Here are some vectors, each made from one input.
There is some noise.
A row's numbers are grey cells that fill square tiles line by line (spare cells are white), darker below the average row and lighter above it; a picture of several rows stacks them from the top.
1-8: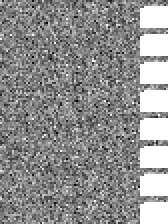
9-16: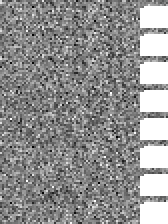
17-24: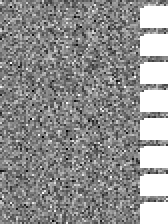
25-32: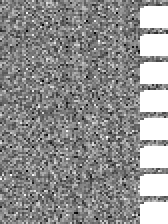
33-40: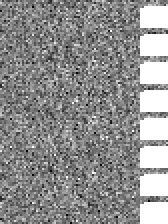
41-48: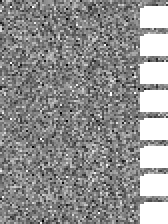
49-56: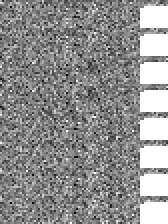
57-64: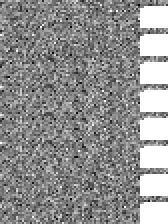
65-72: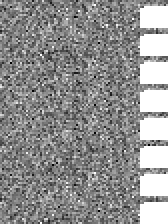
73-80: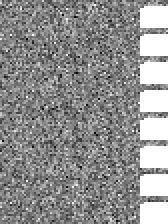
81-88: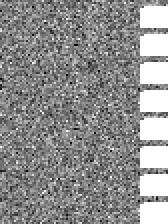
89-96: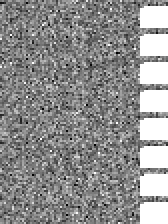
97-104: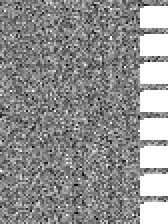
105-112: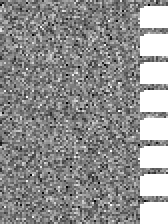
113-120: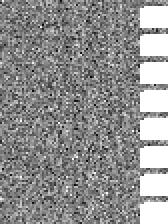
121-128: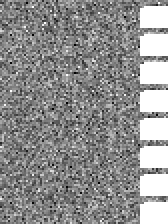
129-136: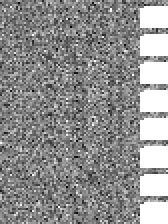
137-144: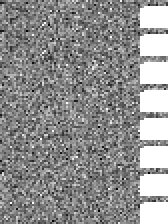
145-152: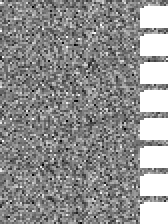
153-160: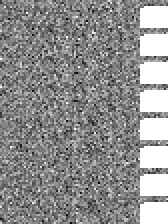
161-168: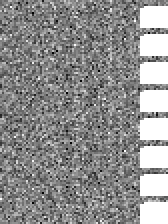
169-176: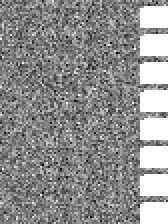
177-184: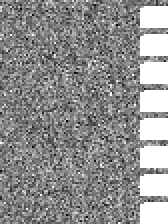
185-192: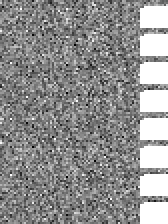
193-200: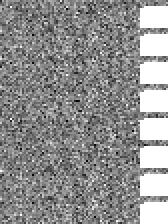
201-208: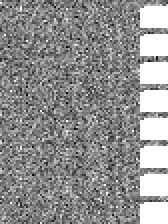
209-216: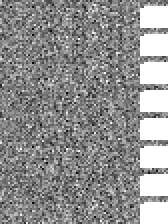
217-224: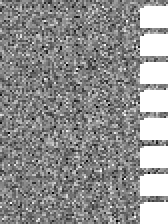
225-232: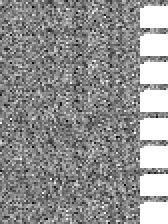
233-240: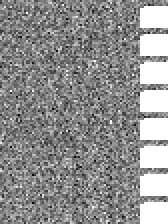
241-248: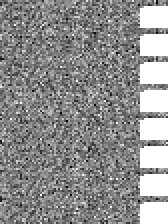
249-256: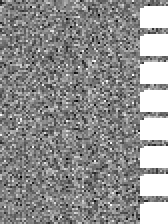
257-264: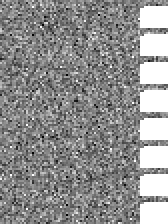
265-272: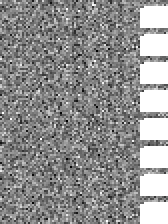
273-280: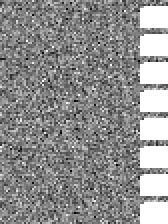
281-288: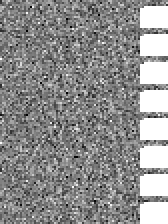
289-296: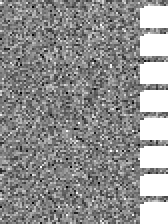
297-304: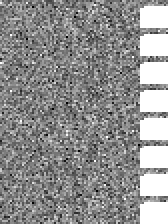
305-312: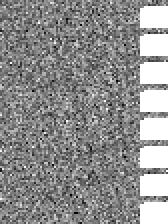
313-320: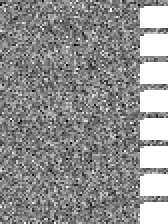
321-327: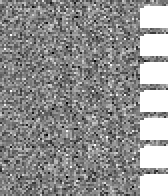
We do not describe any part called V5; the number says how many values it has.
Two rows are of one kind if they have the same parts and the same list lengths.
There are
2 kinds of row.
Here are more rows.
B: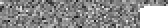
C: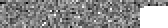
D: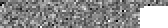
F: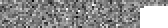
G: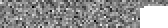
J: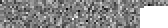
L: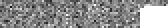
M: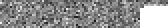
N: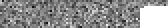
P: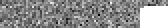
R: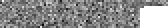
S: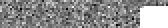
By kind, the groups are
B, F, G, L, M, N
C, D, J, P, R, S

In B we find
a point on a 9-point circle and one of 10 labels.
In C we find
one of 11 labels and a value of V5.
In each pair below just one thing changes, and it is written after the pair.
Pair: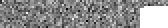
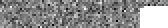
the label
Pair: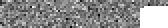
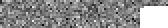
the value of V5
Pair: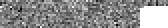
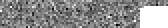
the value of V5
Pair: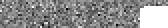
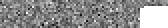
the value of V5
